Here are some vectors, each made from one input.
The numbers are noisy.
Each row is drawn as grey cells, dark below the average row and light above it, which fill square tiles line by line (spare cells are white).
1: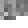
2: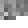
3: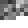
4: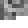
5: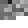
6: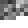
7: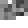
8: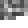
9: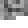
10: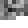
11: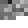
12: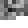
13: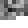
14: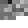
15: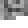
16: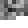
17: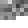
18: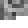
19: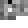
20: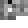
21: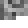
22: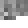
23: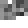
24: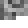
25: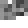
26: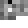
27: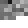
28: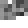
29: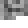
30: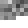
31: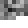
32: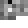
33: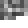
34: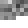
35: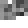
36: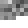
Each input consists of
a point on a 5-point line and a true/false value.
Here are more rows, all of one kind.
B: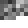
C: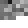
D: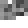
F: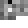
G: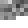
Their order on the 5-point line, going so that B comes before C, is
B, C, F, G, D.
